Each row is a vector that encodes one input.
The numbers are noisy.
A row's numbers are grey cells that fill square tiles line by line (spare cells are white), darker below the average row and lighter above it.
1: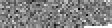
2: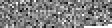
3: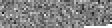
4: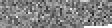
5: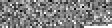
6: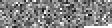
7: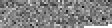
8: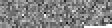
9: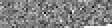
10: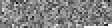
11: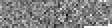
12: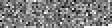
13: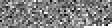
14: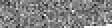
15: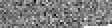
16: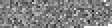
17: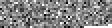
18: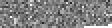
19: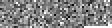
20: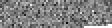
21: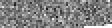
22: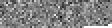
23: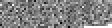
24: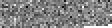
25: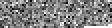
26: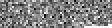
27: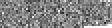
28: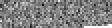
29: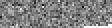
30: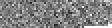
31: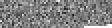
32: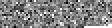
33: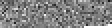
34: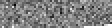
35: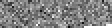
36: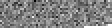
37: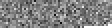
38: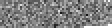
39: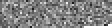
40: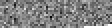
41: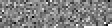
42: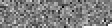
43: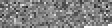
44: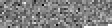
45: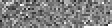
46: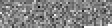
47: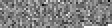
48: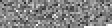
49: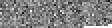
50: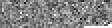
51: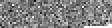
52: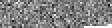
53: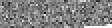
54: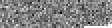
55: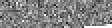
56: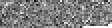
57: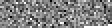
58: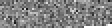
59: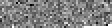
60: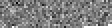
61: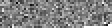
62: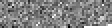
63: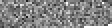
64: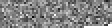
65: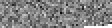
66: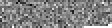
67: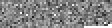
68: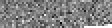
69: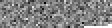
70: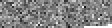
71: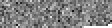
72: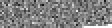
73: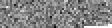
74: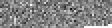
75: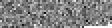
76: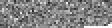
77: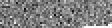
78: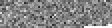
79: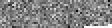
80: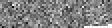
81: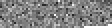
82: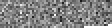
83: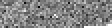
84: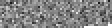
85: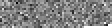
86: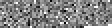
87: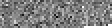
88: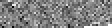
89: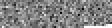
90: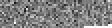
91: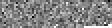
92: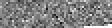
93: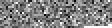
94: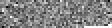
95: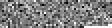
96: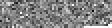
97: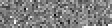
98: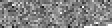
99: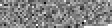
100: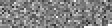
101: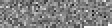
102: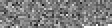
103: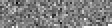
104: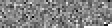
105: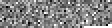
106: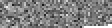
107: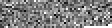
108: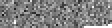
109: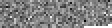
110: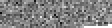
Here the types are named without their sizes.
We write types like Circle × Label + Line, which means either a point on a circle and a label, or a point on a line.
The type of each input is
(Bool × Bool × Bool × Bool + Line) × Line.
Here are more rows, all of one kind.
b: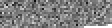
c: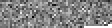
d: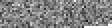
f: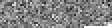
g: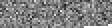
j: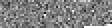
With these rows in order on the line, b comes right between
g and j.
